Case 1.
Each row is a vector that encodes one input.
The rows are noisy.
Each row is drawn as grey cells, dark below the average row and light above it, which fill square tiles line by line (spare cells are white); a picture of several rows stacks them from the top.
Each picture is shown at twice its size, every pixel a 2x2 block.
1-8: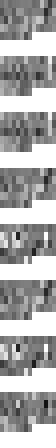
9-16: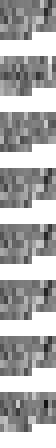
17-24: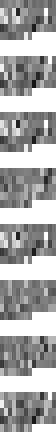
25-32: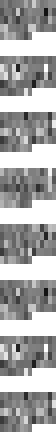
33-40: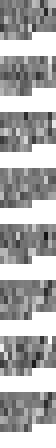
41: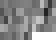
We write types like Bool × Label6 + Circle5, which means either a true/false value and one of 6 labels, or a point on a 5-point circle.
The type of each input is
Bool × Bool × Bool.
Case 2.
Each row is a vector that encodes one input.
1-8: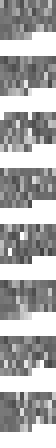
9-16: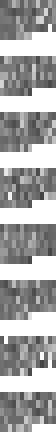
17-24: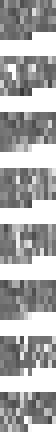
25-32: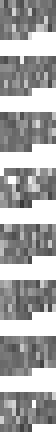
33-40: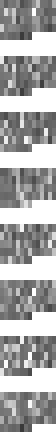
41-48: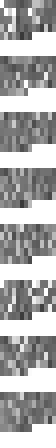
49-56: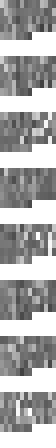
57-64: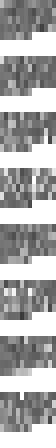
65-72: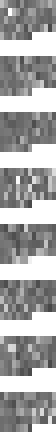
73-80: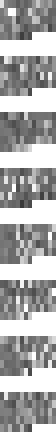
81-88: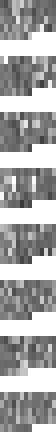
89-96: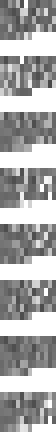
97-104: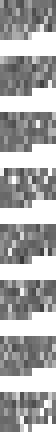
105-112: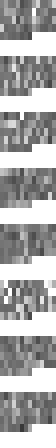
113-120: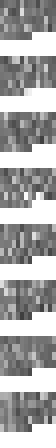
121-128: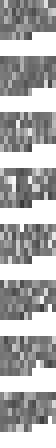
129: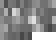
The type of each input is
Line4 × Line6.
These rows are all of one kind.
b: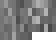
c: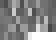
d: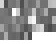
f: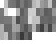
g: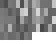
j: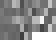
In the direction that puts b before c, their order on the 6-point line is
f, b, c, j, d, g.
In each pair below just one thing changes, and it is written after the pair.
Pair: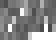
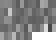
the place on the 6-point line
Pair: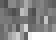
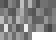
the place on the 6-point line
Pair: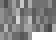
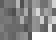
the place on the 6-point line
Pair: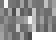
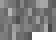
the place on the 6-point line
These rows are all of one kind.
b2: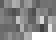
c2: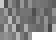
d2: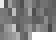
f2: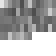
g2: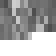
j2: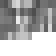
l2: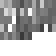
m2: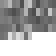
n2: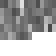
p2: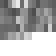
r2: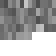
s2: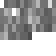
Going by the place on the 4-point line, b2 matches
c2 and s2.
